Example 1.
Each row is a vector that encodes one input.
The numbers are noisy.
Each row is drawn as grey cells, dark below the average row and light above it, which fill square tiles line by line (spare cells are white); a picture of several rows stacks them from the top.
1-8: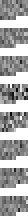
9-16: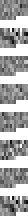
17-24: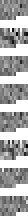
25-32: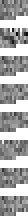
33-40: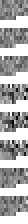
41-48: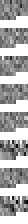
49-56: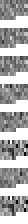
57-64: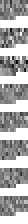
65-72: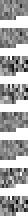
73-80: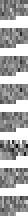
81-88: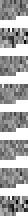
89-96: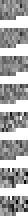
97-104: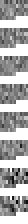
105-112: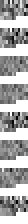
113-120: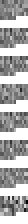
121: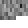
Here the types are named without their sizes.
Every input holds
either a point on a line, or a list of points on a circle.
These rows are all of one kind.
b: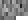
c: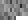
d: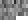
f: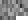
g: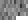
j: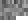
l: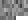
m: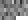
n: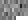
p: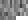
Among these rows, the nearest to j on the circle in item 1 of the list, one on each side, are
d and l.
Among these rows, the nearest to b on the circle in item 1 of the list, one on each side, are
c and f.
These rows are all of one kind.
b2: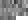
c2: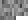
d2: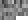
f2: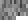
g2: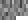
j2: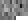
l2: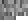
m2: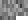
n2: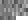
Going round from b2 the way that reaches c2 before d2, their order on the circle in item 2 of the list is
b2, m2, n2, l2, c2, j2, g2, d2, f2.
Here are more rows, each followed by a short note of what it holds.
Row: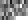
the empty list
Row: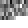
the empty list
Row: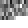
the empty list
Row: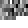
a point on a line
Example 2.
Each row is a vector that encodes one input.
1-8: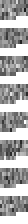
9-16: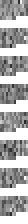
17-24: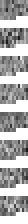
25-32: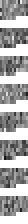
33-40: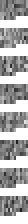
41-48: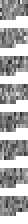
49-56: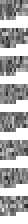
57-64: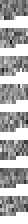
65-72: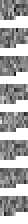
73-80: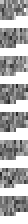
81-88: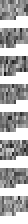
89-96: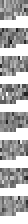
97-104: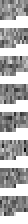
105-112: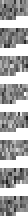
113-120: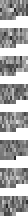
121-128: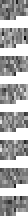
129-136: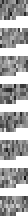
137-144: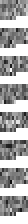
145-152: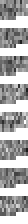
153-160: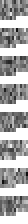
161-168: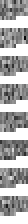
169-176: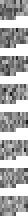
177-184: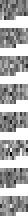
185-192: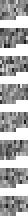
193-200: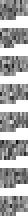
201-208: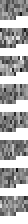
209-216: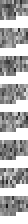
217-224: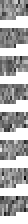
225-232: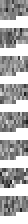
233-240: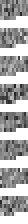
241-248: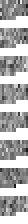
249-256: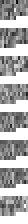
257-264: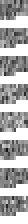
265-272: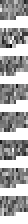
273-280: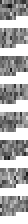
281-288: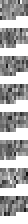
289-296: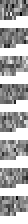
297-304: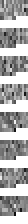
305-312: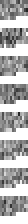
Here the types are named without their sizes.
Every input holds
either a point on a circle, or a point on a line, or three true/false values.
